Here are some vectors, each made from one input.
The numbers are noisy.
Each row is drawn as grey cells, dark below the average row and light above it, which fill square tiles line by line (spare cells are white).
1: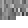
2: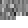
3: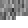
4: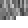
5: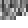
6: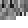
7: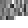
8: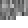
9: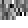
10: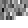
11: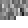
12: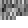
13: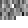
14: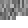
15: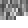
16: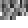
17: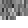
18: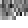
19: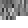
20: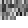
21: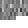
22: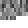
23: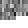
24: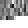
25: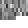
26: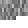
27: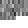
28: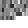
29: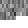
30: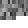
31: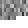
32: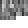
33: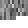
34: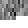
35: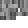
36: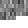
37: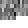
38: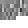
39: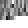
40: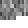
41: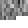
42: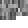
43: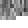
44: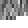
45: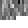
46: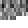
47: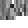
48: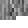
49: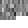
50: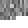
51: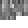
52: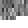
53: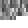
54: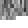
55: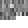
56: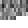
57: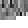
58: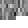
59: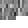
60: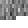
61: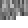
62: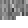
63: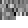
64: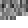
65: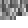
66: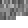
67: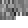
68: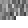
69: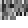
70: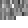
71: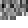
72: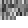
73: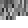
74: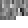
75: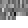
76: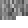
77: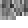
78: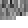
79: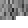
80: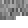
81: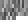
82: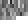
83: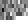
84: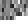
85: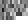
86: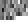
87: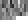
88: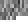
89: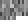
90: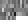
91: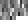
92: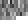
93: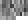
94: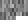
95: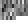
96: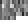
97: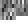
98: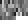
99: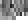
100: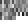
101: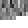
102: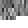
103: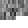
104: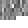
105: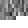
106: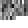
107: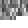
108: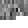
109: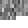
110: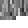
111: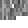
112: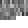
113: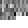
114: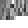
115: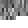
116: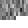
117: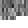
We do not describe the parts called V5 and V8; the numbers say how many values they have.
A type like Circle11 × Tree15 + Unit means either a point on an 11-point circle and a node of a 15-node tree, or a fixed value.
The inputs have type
(Line6 + V5) × Line7 + V8.
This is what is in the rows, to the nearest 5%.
About 55% of them hold a point on a 7-point line, together with either a point on a 6-point line, or a value of V5. The rest hold a value of V8.
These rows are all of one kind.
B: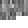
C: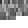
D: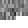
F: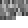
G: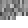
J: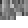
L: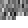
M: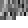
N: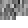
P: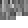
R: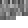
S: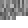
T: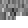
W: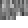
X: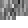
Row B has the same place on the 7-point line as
C, J, P and R.
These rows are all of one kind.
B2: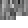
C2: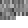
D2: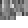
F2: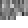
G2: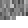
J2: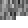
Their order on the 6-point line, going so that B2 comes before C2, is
J2, B2, D2, F2, C2, G2.
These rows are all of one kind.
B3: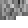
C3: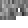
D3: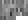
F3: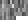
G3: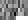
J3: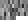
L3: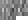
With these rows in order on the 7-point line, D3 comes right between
B3 and F3.
